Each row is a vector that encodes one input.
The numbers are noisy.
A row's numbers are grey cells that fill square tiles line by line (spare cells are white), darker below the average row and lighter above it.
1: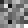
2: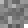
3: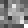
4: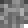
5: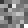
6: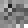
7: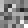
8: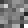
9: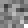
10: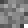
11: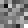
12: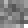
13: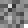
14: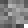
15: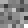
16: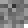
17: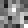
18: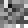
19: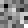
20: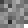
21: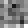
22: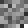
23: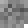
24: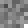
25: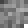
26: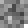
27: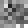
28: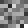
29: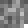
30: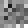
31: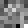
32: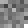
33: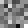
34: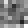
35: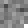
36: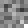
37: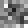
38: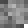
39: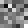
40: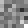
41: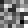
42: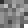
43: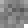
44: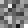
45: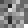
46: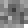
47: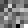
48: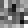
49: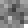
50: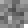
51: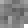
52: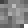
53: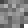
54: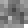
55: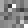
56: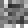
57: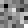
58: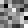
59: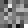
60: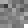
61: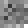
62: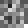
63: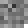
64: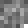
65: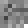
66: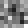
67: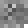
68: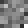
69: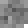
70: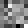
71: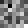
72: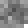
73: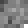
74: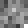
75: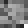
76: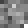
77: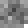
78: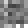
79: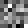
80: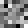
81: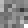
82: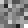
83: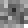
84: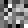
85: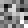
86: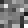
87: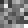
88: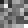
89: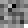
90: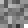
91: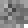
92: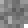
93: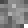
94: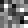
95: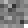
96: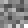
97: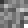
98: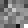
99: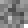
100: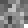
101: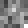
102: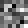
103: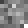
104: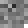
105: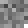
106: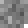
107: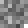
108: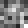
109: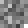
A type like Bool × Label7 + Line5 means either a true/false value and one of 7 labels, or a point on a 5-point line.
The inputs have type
Line6 + Line8.
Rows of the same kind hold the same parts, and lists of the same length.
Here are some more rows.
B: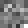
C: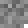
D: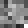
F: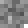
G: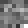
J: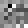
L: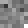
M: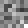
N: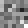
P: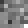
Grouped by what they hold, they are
B, D, G, P
C, F, J, L, M, N

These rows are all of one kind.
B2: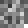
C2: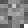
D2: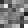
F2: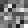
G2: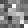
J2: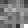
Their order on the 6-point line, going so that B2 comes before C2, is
J2, B2, F2, G2, C2, D2.
